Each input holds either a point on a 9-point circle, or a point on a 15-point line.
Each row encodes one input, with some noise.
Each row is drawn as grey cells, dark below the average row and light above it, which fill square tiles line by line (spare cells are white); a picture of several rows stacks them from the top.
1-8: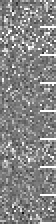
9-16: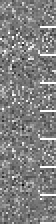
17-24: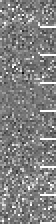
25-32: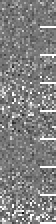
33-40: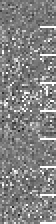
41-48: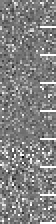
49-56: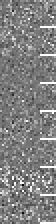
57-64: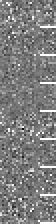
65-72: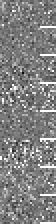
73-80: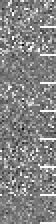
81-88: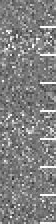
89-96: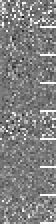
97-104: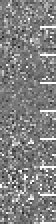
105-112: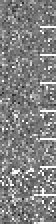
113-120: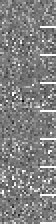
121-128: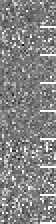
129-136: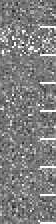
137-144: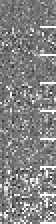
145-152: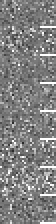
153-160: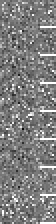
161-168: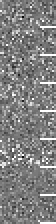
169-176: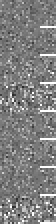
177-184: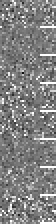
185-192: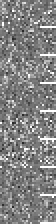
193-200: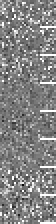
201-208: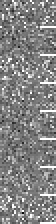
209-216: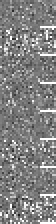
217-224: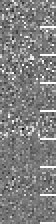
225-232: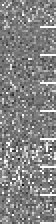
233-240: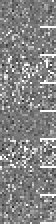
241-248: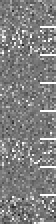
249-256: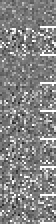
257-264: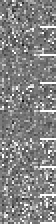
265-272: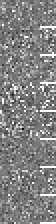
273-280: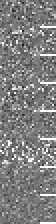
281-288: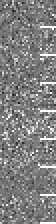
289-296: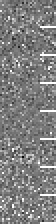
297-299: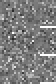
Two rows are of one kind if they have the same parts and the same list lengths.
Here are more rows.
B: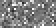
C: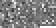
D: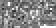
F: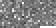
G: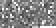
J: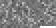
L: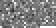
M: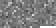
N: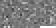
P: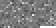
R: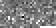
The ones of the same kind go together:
B, D, R
C, F, G, J, L, M, N, P

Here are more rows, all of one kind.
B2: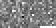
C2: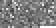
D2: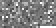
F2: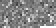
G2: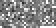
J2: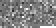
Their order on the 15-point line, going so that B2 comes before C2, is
J2, D2, G2, B2, F2, C2.
